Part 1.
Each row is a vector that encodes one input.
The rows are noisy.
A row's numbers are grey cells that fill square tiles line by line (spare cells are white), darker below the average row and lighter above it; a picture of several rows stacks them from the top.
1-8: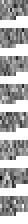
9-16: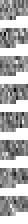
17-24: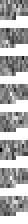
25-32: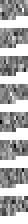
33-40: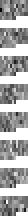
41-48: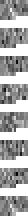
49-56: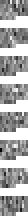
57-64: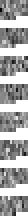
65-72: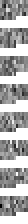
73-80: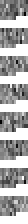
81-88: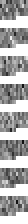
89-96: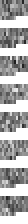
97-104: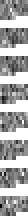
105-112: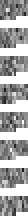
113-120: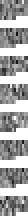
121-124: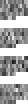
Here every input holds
a point on a 10-point circle and one of 12 labels.
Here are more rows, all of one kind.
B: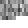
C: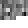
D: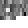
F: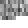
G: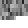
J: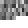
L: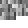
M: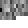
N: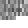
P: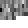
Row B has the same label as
F and N.
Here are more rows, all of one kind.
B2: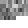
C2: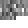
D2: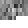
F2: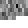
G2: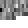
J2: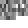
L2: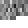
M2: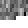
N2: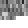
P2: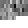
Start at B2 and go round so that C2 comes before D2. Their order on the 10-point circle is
B2, J2, N2, G2, L2, P2, M2, F2, C2, D2.
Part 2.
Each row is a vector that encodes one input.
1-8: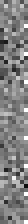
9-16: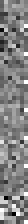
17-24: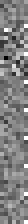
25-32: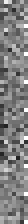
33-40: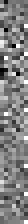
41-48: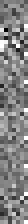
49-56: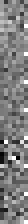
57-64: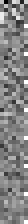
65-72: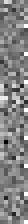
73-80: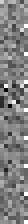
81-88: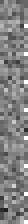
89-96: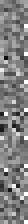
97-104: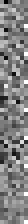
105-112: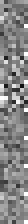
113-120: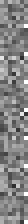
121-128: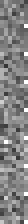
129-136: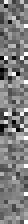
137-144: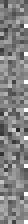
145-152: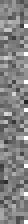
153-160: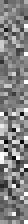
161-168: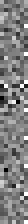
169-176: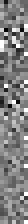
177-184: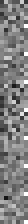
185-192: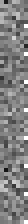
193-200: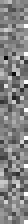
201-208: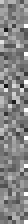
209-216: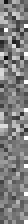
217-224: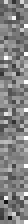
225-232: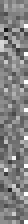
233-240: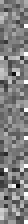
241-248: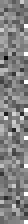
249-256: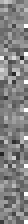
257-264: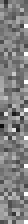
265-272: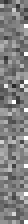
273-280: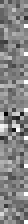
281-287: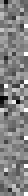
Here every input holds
either a point on a 19-point circle, or three true/false values.
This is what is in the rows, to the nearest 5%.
About 50% of them hold a point on a 19-point circle. The rest hold three true/false values.
